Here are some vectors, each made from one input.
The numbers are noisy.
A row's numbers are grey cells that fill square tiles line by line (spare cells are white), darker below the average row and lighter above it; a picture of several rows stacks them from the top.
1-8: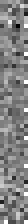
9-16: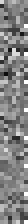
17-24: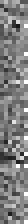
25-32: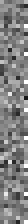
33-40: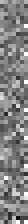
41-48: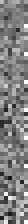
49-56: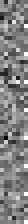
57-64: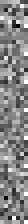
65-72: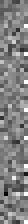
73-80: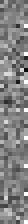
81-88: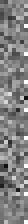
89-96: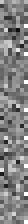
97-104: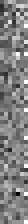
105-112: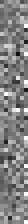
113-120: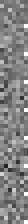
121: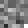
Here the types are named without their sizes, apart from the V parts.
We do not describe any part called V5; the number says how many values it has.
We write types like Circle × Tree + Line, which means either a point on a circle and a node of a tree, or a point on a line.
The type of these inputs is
Bool × Bool × Bool + Label × (Line + V5).
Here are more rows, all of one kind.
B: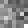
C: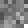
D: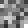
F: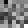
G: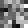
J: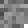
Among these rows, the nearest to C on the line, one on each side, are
B and G.
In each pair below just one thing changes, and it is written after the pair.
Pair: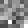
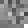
the value of V5
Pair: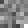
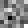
the value of V5
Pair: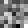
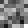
the label
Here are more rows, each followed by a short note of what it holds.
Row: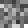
a label and a point on a line
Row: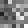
a label and a value of V5
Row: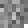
three true/false values
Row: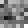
three true/false values
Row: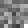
a label and a value of V5
